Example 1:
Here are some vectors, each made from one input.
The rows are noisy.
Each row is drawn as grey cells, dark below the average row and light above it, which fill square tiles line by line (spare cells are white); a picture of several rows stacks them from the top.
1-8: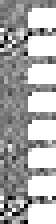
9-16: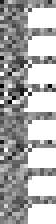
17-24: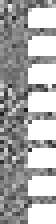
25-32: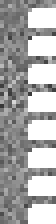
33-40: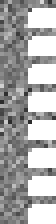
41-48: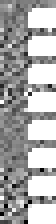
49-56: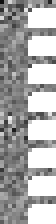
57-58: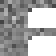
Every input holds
a point on a 10-point line.
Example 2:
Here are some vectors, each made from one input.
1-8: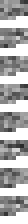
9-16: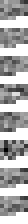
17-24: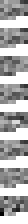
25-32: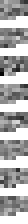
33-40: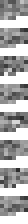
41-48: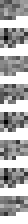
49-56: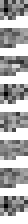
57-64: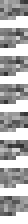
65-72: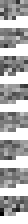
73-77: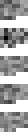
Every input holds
a node of a 10-node tree.
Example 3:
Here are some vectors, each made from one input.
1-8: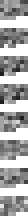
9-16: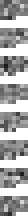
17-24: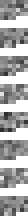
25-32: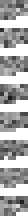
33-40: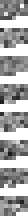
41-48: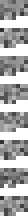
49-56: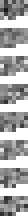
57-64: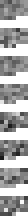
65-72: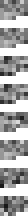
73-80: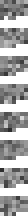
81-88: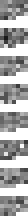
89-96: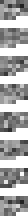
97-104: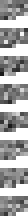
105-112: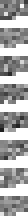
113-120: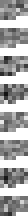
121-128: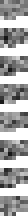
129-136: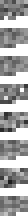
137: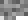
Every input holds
a node of a 19-node tree.
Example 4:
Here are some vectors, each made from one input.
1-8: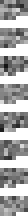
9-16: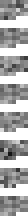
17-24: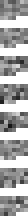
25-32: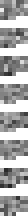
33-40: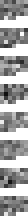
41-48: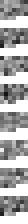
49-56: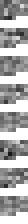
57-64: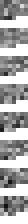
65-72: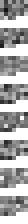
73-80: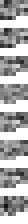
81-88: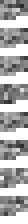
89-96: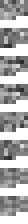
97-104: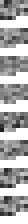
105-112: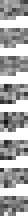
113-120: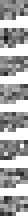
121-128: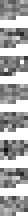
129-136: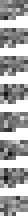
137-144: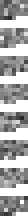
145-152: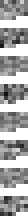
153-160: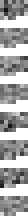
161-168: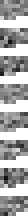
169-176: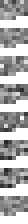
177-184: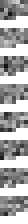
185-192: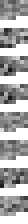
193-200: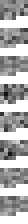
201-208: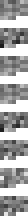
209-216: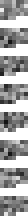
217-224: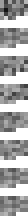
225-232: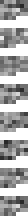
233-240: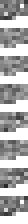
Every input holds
a node of a 19-node tree.
